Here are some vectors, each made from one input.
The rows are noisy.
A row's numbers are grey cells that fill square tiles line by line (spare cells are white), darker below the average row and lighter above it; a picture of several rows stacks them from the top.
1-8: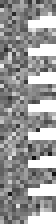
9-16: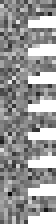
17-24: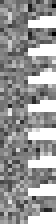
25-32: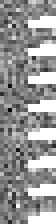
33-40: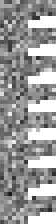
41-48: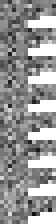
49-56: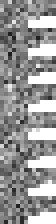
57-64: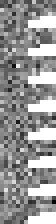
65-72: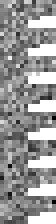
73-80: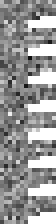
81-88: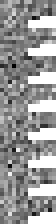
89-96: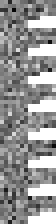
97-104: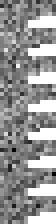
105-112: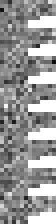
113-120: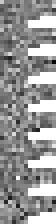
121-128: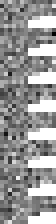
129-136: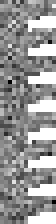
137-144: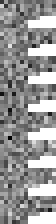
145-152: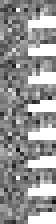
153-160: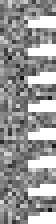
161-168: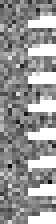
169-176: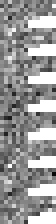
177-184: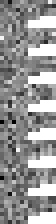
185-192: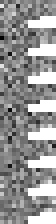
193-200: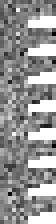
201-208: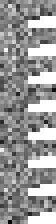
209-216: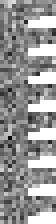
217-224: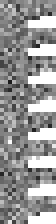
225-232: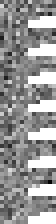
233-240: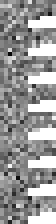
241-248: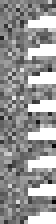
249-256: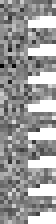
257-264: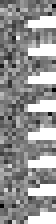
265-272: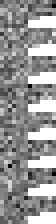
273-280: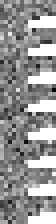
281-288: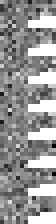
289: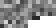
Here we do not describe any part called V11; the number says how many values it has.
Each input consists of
a point on an 8-point line, together with either a point on a 6-point circle and a true/false value, or a value of V11.
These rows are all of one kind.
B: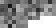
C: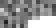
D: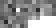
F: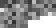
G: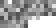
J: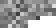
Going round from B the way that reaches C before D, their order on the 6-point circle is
B, F, G, J, C, D.
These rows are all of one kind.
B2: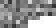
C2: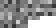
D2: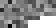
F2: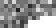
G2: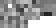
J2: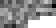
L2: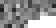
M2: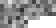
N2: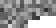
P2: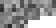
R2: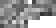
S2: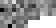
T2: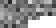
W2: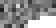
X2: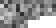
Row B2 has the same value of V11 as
C2, J2, R2 and T2.
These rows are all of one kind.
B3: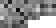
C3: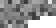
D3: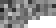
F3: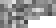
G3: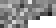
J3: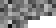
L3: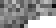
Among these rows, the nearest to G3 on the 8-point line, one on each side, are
C3 and F3.
